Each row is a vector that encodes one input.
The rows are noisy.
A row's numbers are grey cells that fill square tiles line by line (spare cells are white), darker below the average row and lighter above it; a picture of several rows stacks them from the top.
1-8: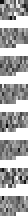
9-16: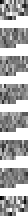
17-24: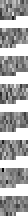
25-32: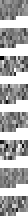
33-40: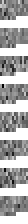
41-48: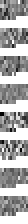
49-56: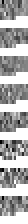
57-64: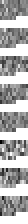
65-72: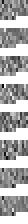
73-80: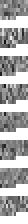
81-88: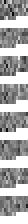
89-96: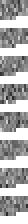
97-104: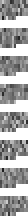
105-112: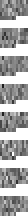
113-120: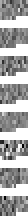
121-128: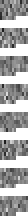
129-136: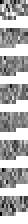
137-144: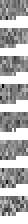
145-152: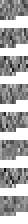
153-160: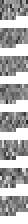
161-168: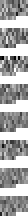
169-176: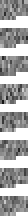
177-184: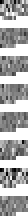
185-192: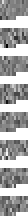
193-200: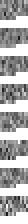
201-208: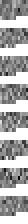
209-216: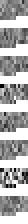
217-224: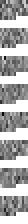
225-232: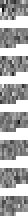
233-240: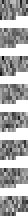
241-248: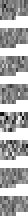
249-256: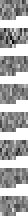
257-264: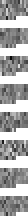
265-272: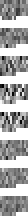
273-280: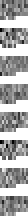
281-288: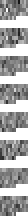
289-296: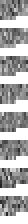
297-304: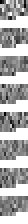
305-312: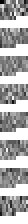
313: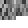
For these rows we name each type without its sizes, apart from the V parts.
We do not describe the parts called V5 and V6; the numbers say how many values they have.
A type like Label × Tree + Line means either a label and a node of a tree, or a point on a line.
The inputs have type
(Bool × Bool × Bool × Bool + Unit) × Line × V5 × V6 + Circle.
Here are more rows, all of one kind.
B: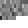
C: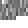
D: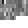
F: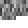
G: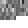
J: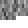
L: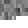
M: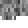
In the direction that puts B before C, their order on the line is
F, G, B, L, M, J, D, C.
